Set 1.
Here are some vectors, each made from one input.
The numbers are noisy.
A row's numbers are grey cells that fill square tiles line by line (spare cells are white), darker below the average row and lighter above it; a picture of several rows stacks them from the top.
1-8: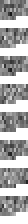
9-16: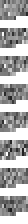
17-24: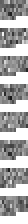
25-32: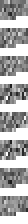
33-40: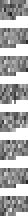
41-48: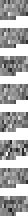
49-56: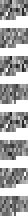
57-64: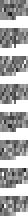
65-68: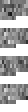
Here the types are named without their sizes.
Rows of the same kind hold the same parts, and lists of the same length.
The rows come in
2 kinds.
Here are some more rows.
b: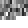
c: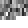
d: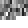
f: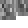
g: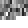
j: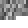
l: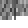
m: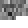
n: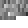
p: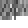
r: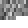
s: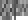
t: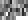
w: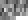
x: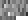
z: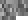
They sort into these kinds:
b, c, d, g, t
f, j, l, m, n, p, r, s, w, x, z

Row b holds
a fixed value.
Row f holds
a point on a circle.
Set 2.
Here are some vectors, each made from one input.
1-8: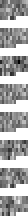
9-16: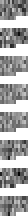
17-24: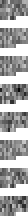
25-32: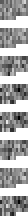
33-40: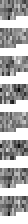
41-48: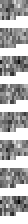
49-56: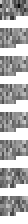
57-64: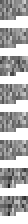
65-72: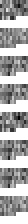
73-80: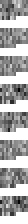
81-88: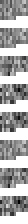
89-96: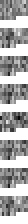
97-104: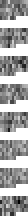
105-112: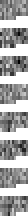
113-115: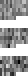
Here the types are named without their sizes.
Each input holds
a point on a circle.
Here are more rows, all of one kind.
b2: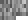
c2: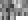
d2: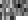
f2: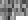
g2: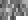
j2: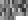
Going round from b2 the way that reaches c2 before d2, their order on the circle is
b2, c2, f2, j2, d2, g2.
